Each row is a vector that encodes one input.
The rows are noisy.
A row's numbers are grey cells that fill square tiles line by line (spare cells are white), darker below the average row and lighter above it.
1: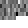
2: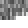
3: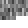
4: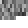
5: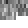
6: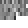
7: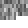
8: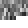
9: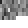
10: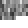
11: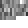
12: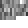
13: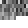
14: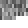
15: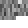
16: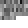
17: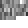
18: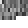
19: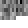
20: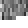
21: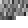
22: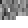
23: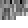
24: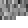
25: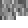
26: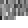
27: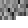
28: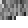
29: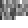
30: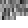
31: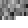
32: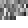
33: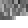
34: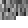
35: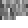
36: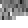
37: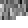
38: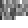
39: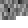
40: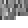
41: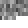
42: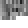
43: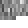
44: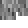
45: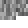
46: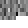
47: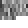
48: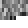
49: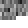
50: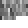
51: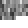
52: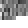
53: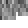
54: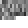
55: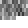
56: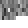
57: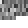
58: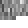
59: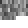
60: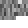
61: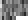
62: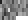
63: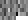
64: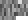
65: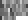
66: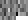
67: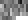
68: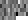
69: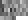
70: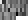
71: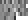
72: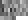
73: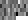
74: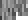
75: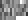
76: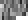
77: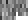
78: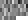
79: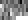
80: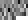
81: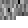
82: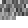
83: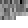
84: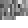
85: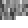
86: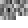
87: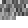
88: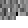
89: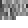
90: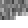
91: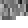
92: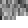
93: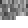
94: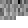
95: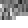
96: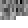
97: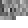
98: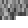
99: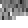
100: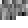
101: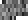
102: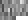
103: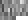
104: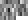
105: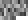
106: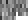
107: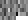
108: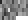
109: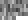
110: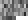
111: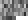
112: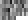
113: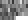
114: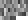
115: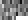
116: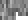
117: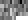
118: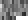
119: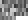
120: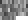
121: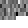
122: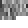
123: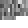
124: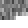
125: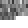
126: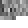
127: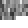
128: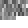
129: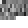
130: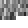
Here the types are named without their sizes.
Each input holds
a point on a line, together with either a fixed value, or a node of a tree.
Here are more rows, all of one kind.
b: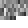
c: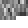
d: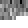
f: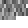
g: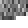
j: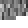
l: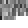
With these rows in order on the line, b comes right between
c and l.
